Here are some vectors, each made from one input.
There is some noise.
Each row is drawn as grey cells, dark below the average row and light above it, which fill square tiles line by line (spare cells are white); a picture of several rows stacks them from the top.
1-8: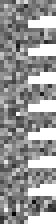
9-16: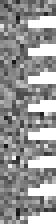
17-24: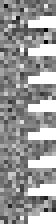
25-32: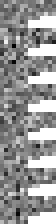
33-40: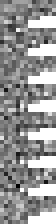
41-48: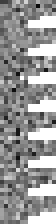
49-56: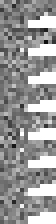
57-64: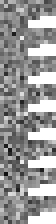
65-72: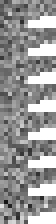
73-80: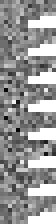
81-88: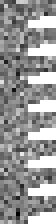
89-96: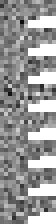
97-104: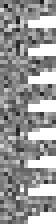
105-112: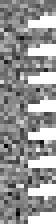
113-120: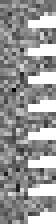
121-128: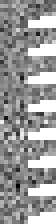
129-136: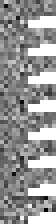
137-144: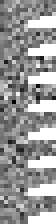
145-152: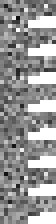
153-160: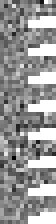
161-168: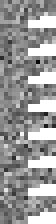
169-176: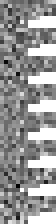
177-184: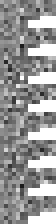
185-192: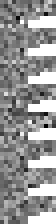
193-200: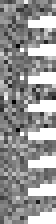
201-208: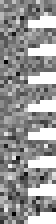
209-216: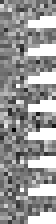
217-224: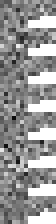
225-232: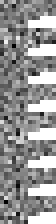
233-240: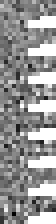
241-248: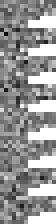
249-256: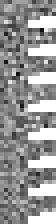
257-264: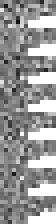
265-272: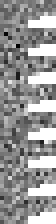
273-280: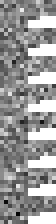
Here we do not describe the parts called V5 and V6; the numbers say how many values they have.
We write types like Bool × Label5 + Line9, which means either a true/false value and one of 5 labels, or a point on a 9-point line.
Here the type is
Bool × (Circle8 + V6) + Tree11 + Unit + V5 × V5.
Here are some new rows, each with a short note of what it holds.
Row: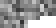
a true/false value and a value of V6
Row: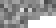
a point on an 8-point circle and a true/false value
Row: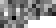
a fixed value
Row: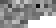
a true/false value and a value of V6
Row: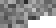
a point on an 8-point circle and a true/false value
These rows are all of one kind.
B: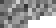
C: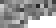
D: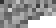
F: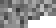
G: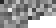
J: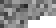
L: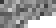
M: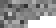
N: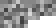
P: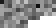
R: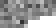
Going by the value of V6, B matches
J and M.
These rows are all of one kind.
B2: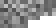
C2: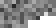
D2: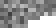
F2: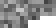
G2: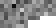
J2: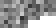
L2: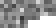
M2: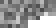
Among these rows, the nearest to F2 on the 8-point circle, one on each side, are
B2 and J2.
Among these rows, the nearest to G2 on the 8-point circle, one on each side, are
C2 and M2.
